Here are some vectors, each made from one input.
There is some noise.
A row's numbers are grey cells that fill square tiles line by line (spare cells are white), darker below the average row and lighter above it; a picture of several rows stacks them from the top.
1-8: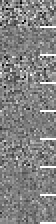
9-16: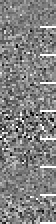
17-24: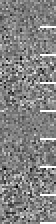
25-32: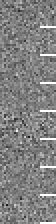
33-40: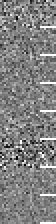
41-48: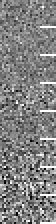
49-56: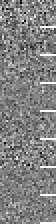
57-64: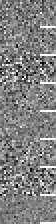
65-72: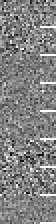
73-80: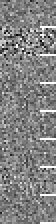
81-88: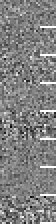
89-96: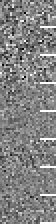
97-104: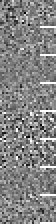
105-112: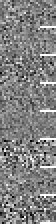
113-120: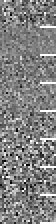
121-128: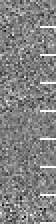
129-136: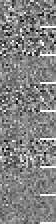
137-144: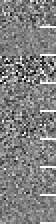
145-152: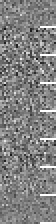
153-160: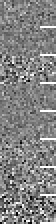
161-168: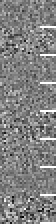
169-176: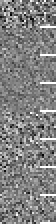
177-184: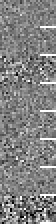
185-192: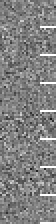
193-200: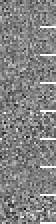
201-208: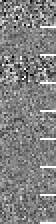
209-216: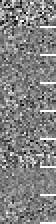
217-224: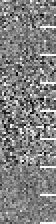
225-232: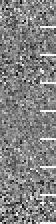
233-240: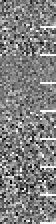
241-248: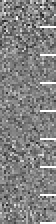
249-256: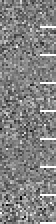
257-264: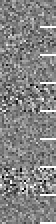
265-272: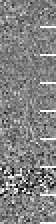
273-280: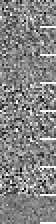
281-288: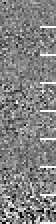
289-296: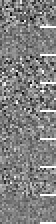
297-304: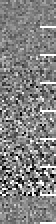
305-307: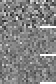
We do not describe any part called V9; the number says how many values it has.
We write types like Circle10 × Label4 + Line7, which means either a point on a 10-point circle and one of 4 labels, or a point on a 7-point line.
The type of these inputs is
Bool × Line11 + (Line6 + V9) × V9.
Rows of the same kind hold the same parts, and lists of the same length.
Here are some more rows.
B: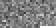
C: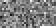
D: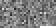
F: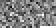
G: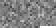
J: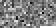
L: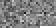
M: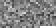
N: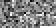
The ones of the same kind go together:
B, D, L, N
C, F, G
J, M

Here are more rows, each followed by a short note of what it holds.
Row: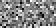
a point on an 11-point line and a true/false value
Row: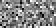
a point on an 11-point line and a true/false value
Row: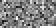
two values of V9
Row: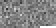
a point on an 11-point line and a true/false value
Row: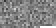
a point on an 11-point line and a true/false value
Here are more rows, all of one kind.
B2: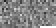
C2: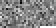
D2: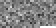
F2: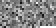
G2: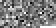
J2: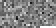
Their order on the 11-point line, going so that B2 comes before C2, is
J2, F2, D2, G2, B2, C2.
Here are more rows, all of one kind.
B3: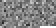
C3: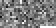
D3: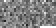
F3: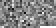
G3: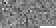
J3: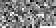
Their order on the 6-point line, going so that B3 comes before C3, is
F3, B3, G3, J3, C3, D3.
